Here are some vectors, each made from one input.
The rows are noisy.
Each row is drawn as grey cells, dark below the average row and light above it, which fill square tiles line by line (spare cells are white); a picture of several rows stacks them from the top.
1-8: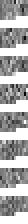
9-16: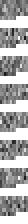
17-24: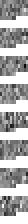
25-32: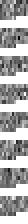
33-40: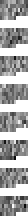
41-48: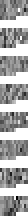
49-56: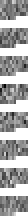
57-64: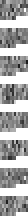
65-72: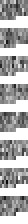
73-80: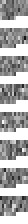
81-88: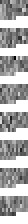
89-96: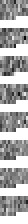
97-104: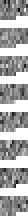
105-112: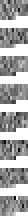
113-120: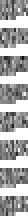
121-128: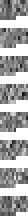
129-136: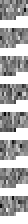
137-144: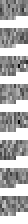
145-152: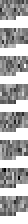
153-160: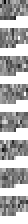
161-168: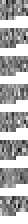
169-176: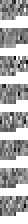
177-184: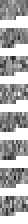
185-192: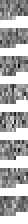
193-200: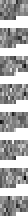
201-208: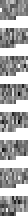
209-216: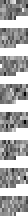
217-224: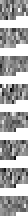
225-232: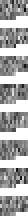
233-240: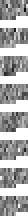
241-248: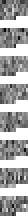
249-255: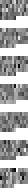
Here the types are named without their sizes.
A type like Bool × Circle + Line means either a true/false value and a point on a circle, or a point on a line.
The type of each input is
Bool × Bool × Bool × List(Circle).
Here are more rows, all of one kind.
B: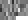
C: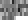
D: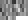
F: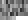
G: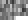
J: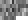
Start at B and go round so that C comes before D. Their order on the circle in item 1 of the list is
B, G, F, C, J, D.
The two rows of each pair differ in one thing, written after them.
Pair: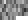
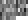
the place on the circle in item 1 of the list
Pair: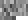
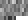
the place on the circle in item 1 of the list
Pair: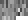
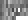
the place on the circle in item 1 of the list
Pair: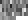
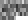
one of the three true/false values
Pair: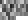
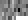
one of the three true/false values
